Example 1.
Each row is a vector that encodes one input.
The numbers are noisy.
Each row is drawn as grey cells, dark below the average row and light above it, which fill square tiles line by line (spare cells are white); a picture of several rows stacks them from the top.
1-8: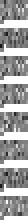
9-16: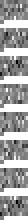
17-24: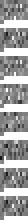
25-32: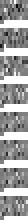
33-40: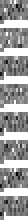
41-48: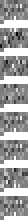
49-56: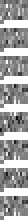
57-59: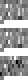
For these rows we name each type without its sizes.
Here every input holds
a point on a line.
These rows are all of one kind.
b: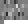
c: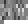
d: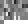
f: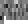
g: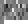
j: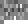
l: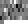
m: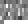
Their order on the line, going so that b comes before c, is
l, f, g, b, c, m, j, d.
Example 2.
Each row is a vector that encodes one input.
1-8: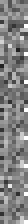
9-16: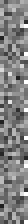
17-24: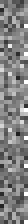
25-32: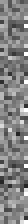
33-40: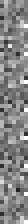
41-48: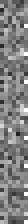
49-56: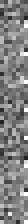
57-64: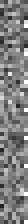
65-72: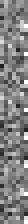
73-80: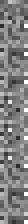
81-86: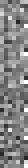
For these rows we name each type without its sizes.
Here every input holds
a point on a circle.
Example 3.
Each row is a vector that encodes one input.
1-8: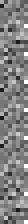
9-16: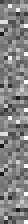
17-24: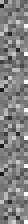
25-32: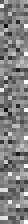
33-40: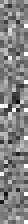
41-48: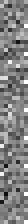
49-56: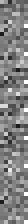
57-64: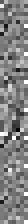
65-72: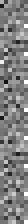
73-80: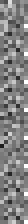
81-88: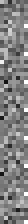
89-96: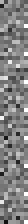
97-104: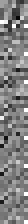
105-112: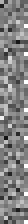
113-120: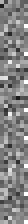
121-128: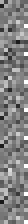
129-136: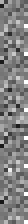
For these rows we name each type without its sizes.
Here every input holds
either a point on a circle, or a fixed value.
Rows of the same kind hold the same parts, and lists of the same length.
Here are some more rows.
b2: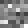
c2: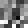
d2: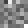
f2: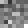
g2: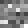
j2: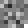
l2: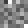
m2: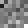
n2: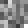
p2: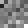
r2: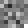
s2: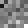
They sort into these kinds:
b2, d2, f2, g2, j2, l2, m2, n2, p2, r2, s2
c2

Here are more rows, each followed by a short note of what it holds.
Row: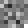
a point on a circle
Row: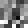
a fixed value
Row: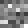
a point on a circle
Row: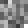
a point on a circle
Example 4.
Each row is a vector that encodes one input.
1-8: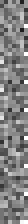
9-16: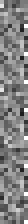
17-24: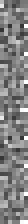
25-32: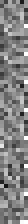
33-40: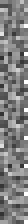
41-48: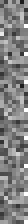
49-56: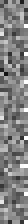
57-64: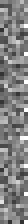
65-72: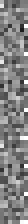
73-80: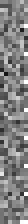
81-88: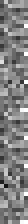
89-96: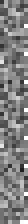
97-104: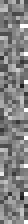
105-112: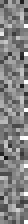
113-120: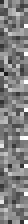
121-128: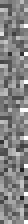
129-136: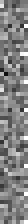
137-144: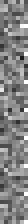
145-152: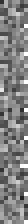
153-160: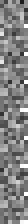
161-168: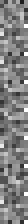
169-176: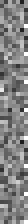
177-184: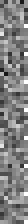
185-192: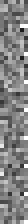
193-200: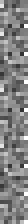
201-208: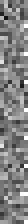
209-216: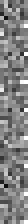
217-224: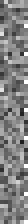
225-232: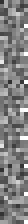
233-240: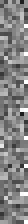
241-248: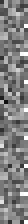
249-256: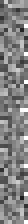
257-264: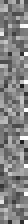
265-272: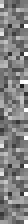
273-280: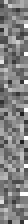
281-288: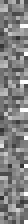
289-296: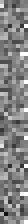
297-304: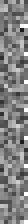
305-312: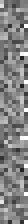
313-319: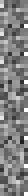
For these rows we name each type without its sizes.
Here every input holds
a label.
